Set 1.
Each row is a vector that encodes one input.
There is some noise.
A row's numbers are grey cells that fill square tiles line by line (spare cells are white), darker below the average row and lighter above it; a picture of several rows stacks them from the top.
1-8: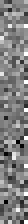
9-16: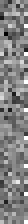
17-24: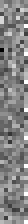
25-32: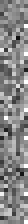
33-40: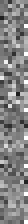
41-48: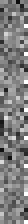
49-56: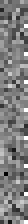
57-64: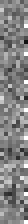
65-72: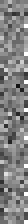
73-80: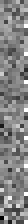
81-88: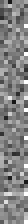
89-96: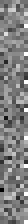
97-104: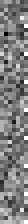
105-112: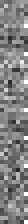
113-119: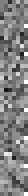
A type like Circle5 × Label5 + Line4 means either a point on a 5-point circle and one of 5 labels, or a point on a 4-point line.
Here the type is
Bool × Bool × Bool × (Line8 + Line12).
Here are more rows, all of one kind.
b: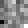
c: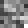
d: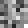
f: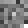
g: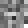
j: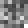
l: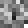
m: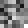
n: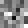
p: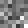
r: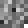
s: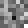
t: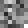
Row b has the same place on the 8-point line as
d, g, m and t.
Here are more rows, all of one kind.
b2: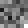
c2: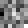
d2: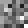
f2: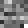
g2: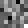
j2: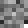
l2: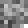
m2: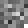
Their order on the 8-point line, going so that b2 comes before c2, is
f2, d2, m2, b2, l2, g2, c2, j2.
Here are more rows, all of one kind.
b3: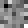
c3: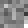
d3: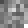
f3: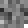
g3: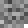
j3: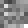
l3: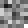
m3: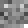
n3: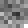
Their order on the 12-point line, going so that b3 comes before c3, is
b3, l3, d3, n3, f3, m3, g3, c3, j3.
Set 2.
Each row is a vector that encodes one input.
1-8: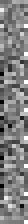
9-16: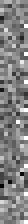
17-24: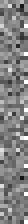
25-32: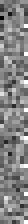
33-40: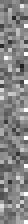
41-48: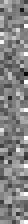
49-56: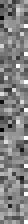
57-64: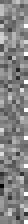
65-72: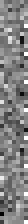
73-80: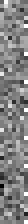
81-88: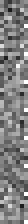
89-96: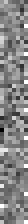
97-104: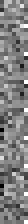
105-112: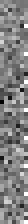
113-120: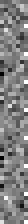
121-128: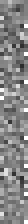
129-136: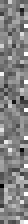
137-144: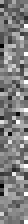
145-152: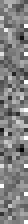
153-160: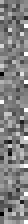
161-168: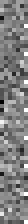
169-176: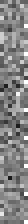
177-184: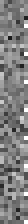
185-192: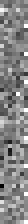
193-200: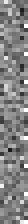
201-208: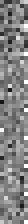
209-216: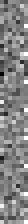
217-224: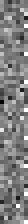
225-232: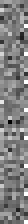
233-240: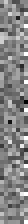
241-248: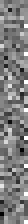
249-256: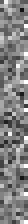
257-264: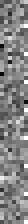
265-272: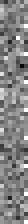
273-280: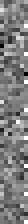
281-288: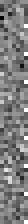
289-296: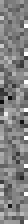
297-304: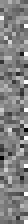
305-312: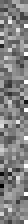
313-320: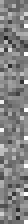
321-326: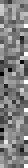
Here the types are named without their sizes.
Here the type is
(Bool × Bool × Bool + Line) × Line.
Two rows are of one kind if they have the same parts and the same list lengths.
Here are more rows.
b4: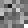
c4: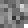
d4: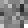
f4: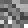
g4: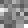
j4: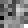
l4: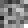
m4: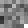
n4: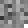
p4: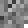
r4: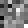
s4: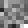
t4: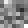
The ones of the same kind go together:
b4, g4, j4, l4, m4, n4, p4, r4
c4, d4, f4, s4, t4

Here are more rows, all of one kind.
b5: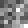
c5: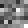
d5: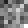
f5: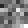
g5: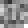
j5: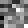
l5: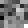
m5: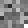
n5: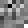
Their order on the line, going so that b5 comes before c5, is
d5, n5, b5, m5, f5, c5, l5, g5, j5.
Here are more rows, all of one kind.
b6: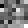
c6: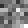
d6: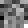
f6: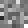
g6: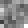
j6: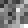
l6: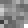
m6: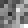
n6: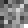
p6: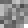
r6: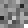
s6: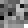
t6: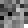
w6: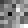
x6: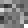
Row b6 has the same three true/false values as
c6, j6, m6 and w6.
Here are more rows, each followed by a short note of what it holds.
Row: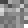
a point on a line and three true/false values
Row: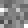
a point on a line and three true/false values
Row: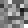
a point on each of two lines
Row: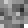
a point on each of two lines
